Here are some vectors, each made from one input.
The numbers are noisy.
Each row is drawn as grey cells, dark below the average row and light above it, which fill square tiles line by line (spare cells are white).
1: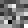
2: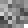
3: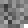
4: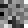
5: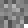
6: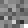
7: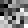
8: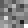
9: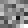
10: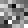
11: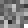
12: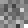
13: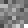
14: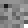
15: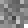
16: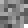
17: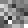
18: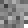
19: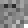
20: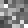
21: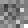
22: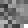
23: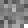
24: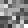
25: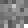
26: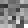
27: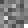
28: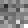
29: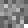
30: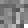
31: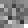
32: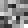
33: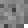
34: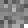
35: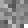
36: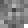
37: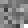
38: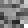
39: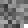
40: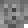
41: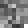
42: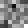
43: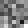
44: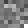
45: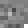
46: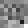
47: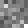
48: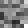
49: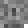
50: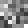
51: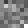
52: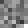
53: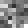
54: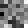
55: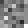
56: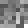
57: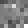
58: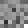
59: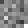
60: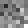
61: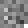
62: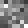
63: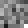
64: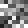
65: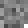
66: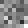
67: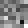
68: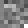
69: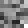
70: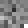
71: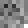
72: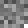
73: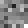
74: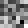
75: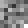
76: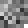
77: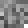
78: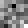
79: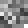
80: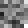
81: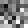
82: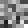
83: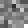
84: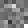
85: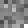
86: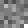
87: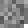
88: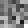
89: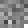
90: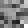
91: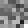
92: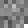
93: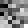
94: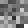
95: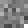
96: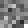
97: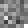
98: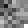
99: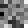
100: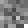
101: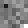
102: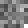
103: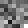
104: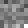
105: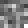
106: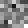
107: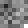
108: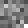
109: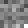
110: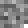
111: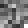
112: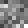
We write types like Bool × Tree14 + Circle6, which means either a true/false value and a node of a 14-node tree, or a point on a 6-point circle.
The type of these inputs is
List3(Bool × Line5).
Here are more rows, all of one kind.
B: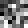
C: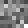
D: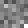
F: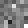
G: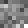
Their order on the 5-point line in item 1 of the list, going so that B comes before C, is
G, B, F, D, C.
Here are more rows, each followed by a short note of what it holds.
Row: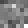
a list of one item
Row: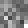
a list of two items
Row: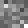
a list of one item
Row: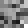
the empty list
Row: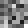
a list of two items
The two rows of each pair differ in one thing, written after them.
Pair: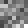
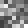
the place on the 5-point line in item 1 of the list
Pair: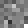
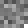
the true/false value in item 1 of the list
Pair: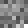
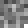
the true/false value in item 1 of the list
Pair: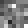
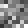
the true/false value in item 1 of the list
